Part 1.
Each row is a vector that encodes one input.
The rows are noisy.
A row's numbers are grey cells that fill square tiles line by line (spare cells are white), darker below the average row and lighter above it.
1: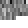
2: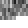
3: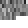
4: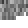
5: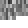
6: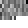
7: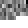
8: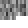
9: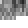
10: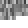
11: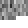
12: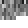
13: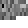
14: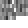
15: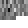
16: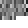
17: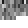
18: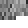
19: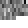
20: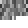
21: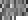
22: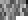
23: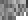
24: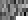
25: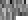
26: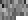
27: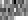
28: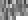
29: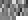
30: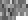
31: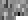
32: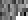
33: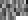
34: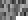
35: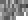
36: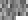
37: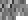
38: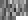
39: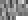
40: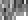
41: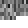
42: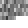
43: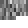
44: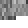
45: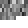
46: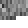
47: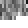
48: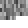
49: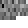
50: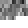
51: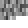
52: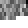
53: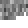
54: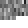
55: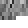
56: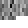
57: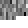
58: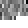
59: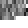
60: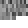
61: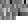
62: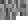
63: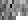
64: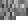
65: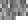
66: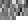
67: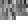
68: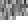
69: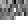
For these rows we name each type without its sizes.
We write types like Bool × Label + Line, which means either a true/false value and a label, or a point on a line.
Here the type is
(Bool × Bool × Bool × Bool + Unit) × Line × Line.
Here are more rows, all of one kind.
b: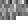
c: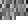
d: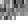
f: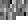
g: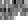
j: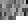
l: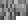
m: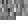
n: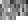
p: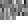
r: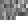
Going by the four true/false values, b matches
c, f and m.
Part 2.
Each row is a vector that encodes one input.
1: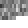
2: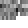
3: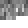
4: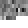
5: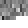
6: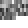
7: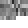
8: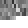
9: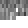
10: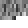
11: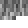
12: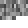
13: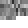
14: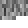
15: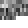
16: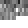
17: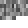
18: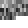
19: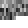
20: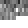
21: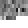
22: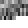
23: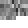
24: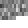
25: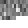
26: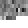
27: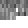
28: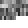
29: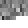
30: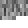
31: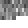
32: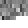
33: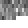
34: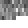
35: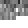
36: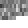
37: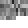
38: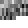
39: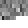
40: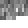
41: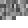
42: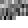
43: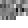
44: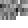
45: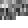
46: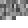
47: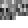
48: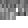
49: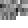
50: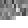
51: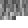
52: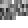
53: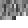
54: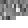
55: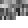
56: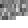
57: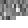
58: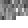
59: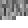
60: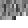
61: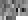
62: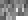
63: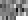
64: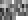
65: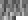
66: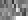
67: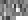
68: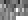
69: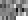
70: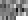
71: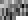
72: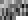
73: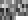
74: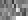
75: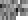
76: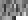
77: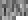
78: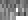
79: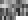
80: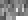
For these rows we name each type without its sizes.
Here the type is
Bool × Bool × Bool × Bool + Line.
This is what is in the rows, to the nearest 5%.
About 20% of them hold a point on a line. The rest hold four true/false values.
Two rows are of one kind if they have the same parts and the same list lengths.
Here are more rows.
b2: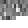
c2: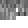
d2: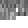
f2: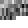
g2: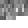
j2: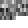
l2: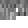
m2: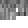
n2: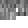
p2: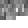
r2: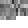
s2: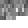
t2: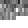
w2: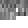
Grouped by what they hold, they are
b2, c2, d2, g2, l2, m2, n2, p2, r2, s2, t2, w2
f2, j2

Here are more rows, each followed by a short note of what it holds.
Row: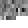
four true/false values
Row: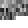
a point on a line
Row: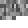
four true/false values
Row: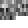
a point on a line
